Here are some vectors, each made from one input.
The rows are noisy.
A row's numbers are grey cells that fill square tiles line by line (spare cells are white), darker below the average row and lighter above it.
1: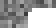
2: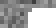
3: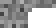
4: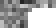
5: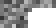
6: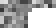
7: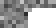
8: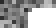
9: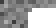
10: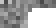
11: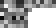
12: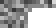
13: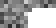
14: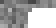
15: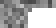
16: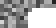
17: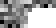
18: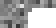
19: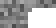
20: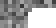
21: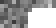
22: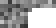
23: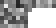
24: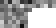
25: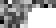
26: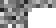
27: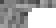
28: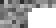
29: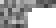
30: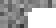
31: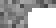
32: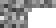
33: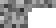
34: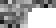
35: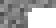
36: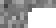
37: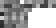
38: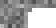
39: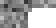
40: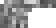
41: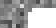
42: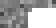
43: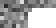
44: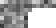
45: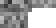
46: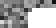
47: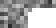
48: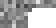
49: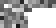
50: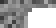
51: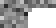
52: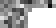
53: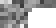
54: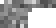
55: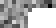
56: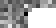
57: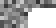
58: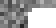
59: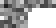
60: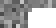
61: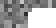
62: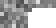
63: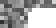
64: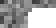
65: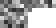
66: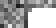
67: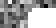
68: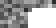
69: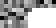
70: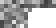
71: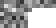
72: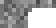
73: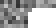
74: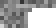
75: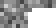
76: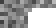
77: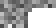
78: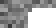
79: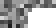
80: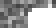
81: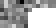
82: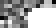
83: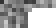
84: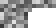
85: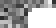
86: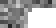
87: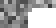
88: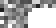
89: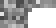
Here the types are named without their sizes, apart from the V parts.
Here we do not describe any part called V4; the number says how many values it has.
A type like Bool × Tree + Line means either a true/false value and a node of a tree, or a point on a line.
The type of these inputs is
Bool × (Line + V4).
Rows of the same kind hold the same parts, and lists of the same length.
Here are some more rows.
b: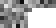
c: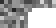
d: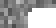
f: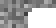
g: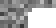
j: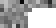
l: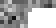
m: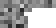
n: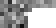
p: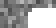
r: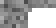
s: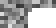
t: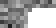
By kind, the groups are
b, j, l, s
c, d, f, g, m, n, p, r, t

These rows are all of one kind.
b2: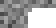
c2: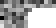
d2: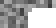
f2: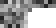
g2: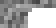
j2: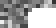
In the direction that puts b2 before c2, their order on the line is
d2, b2, f2, c2, j2, g2.
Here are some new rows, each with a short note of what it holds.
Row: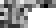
a point on a line and a true/false value
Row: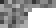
a point on a line and a true/false value
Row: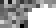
a point on a line and a true/false value
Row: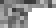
a point on a line and a true/false value
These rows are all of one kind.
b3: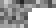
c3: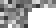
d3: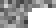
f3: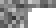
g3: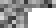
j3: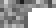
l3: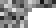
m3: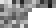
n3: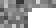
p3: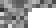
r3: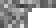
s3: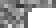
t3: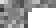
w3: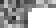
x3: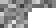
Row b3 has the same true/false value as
d3, j3, n3 and w3.
